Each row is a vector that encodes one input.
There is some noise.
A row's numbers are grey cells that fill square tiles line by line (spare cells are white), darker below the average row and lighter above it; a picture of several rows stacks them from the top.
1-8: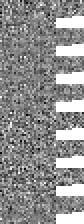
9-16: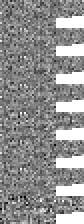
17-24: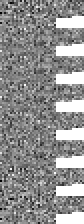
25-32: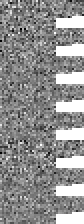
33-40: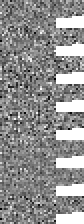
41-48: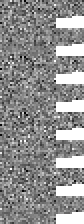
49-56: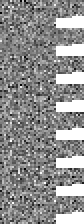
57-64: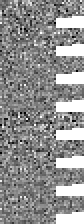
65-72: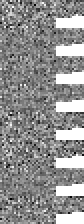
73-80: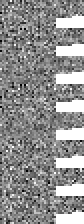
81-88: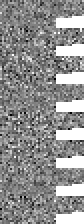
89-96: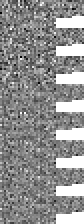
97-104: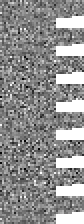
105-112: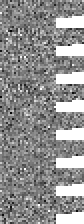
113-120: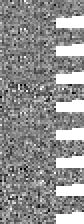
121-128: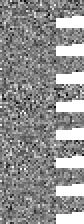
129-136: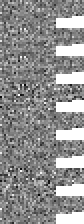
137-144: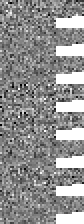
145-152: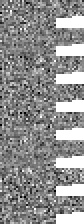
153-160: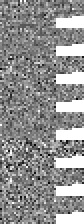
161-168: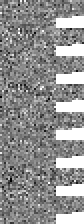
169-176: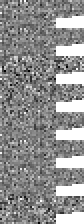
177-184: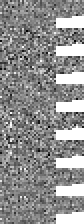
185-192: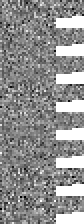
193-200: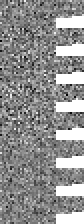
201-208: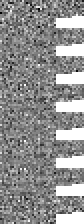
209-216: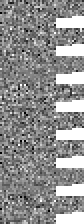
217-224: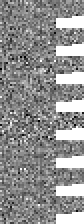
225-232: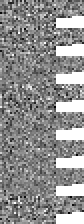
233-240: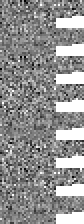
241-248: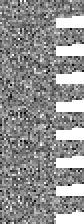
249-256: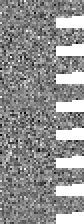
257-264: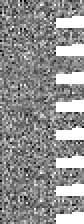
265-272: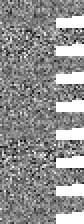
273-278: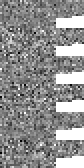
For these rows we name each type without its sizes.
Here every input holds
either a fixed value, or three labels, or a point on each of two lines.
